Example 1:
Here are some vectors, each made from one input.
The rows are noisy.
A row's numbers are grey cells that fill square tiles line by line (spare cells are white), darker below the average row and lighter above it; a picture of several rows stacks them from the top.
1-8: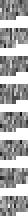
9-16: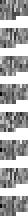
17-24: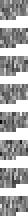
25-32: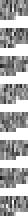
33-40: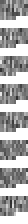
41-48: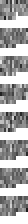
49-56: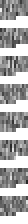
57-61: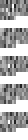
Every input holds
either a node of a 9-node tree, or three true/false values.
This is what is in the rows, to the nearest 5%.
About 40% of them hold a node of a 9-node tree. The rest hold three true/false values.
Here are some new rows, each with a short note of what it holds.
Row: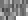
three true/false values
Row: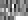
a node of a 9-node tree
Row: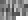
three true/false values
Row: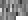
three true/false values
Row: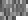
three true/false values
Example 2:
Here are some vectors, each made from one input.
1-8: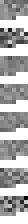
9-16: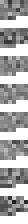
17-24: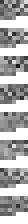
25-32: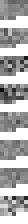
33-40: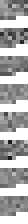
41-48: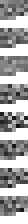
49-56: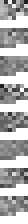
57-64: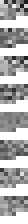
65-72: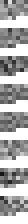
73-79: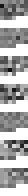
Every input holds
either one of 4 labels, or three true/false values.
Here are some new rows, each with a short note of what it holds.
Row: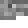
three true/false values
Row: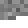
three true/false values
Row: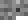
three true/false values
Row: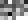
one of 4 labels
